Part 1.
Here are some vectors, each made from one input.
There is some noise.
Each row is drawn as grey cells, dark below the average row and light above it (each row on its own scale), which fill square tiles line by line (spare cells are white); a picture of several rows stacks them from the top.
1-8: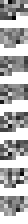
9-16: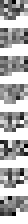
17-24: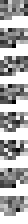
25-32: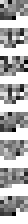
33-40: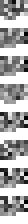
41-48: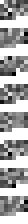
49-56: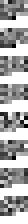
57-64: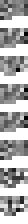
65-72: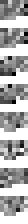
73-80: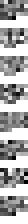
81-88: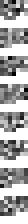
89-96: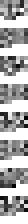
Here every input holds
a point on a 10-point line.
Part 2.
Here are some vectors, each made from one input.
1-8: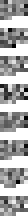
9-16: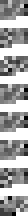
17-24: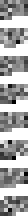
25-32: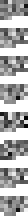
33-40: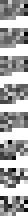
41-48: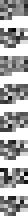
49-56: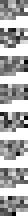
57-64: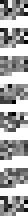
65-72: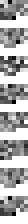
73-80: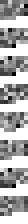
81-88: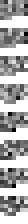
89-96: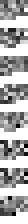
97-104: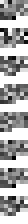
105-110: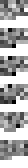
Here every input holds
a point on a 10-point line.
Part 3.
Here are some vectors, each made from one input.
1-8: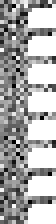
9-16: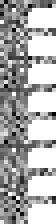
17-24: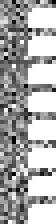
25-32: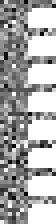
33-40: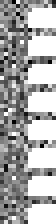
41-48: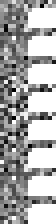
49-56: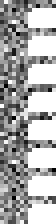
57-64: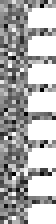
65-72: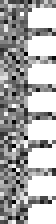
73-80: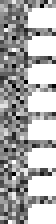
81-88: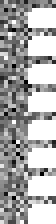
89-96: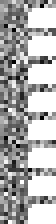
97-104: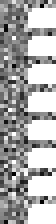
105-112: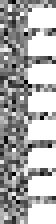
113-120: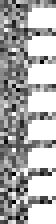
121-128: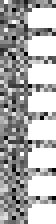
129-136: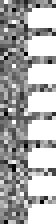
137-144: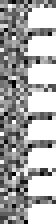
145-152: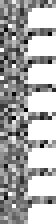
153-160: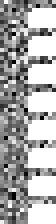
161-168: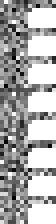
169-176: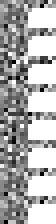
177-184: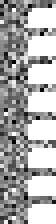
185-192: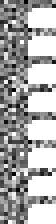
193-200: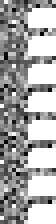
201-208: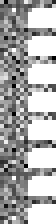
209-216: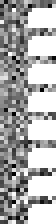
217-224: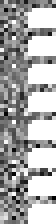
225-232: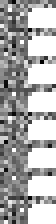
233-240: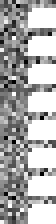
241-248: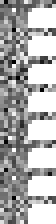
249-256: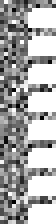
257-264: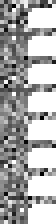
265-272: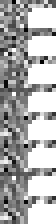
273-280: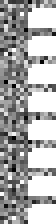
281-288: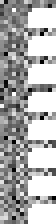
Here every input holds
a point on a 20-point line.
